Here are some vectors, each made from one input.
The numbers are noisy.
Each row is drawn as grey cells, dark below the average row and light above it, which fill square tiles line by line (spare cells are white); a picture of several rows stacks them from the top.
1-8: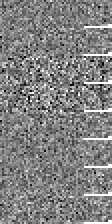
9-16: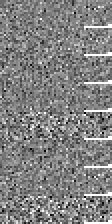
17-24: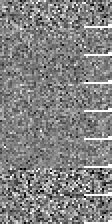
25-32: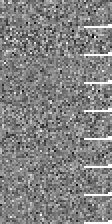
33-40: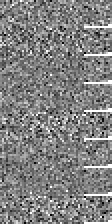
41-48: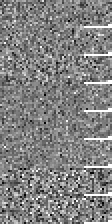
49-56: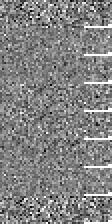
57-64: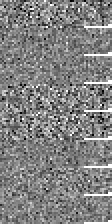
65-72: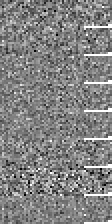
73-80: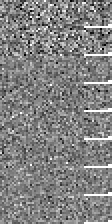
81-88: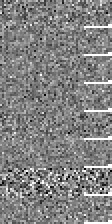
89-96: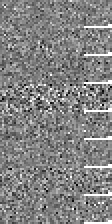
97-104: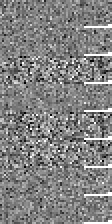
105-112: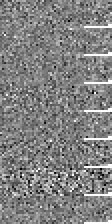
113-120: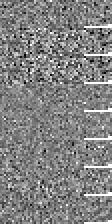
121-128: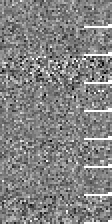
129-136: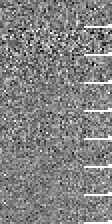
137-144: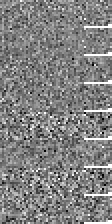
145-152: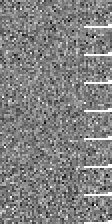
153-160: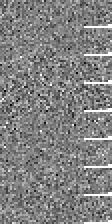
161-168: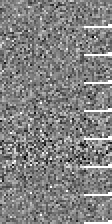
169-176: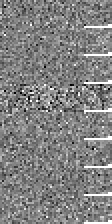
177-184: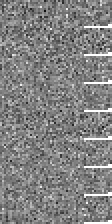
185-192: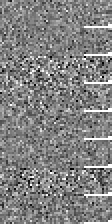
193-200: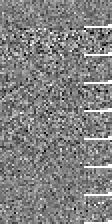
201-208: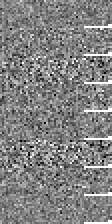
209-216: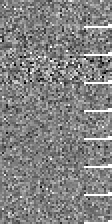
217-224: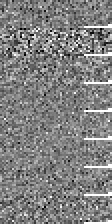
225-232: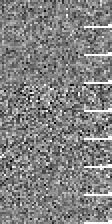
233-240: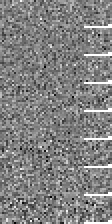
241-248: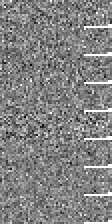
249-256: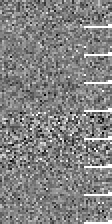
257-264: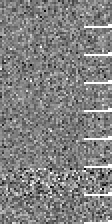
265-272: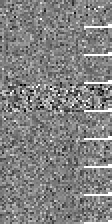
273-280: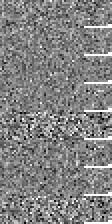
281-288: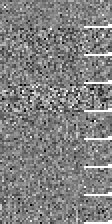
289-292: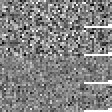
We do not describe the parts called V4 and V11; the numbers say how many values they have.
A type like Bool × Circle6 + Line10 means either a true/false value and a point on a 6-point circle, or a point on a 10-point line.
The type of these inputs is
Bool × V4 + Line6 × (Tree12 + V11).
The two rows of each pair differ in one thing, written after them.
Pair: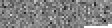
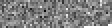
the value of V11
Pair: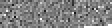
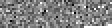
the place on the 6-point line
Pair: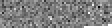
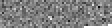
the place on the 6-point line
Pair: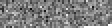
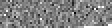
the value of V11
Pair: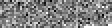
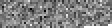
the value of V11
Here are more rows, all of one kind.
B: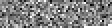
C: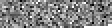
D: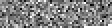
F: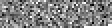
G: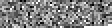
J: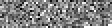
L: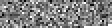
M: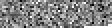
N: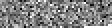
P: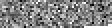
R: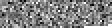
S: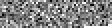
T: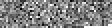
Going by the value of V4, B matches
D and N.
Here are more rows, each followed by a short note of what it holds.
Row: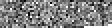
a true/false value and a value of V4
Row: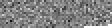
a point on a 6-point line and a value of V11
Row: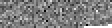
a point on a 6-point line and a value of V11
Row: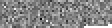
a point on a 6-point line and a node of a 12-node tree
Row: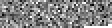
a true/false value and a value of V4
